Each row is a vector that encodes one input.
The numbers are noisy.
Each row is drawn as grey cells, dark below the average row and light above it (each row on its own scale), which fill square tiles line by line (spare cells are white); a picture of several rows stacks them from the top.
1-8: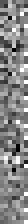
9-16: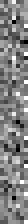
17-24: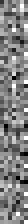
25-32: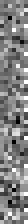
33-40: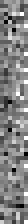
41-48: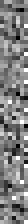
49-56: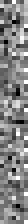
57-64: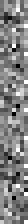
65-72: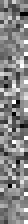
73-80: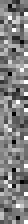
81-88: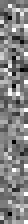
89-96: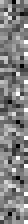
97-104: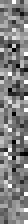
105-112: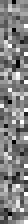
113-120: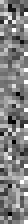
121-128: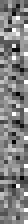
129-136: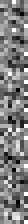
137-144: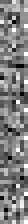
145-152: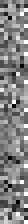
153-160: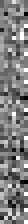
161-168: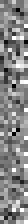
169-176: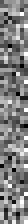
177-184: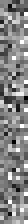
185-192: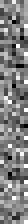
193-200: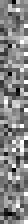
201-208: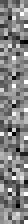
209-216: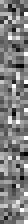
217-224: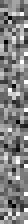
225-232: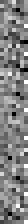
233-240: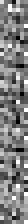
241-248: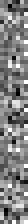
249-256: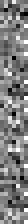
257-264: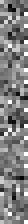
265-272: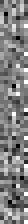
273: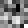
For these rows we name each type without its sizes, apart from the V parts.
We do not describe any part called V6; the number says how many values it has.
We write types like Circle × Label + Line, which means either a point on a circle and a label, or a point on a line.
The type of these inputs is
List(Bool × V6).
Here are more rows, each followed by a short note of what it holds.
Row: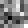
a list of two items
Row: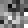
a list of one item
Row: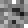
a list of one item
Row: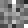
the empty list
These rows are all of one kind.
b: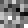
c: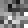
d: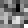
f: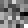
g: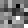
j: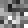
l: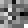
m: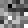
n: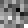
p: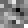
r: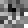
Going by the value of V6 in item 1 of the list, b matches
f and n.
